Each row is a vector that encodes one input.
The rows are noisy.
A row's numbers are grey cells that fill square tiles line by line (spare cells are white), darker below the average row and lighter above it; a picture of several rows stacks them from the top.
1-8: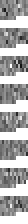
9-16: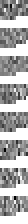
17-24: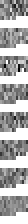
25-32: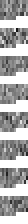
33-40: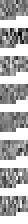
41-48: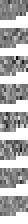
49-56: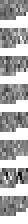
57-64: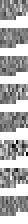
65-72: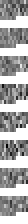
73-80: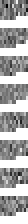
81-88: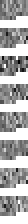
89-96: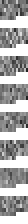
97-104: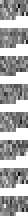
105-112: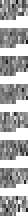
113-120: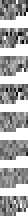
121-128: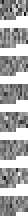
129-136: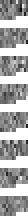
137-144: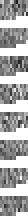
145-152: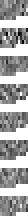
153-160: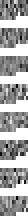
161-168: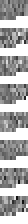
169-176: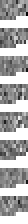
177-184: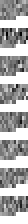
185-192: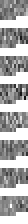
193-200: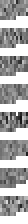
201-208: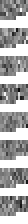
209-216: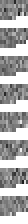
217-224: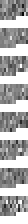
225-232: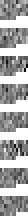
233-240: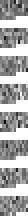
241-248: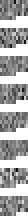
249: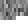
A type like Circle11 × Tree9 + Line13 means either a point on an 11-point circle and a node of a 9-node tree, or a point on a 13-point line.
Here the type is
(Bool × Bool × Bool + Tree13) × Tree13.
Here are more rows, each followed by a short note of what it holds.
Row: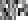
a node of a 13-node tree and three true/false values
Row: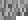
a node of each of two 13-node trees
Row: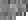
a node of a 13-node tree and three true/false values
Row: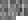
a node of each of two 13-node trees
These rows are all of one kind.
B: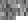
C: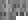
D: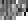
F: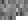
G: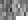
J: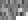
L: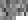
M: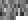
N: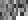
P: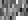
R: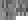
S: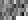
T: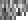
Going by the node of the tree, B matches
C, M and T.
